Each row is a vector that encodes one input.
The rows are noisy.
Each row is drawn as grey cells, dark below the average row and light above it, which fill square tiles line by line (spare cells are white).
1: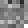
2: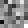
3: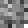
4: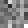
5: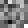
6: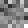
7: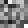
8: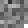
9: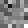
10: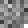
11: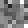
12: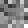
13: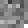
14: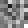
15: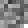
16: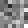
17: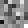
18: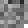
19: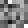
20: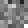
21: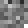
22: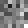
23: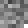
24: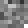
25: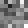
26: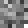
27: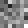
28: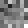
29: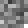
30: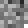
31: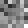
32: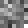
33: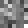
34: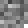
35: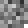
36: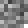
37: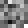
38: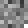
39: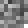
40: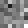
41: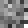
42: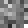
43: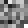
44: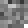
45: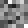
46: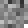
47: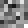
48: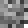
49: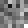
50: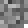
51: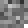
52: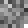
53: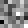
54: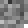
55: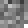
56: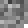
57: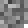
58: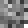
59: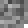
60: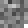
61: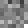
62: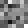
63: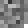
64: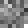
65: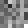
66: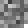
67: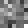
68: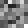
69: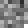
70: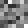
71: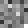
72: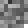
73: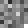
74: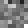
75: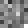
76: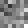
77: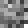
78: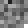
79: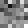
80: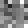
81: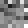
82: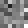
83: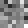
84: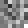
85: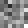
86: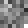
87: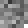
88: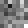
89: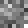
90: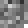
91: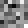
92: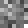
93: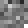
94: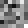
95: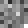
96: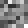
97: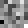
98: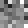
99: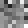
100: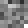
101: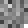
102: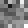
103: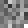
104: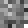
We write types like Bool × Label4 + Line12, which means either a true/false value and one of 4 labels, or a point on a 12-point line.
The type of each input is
Bool × (Line4 × Line5 + Line7).
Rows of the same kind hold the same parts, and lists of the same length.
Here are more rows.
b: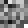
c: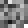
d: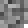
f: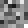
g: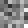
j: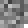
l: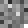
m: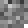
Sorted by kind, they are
b, c, f, l
d, g, j, m

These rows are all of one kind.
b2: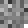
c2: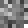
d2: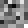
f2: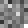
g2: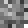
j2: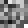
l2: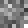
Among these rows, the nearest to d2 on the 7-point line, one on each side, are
b2 and l2.
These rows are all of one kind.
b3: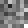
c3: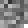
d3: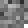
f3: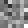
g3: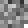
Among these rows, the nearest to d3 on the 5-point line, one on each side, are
b3 and g3.
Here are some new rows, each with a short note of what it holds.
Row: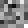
a point on a 7-point line and a true/false value
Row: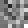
a point on a 4-point line, a point on a 5-point line and a true/false value
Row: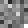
a point on a 7-point line and a true/false value
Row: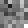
a point on a 4-point line, a point on a 5-point line and a true/false value
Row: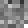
a point on a 4-point line, a point on a 5-point line and a true/false value
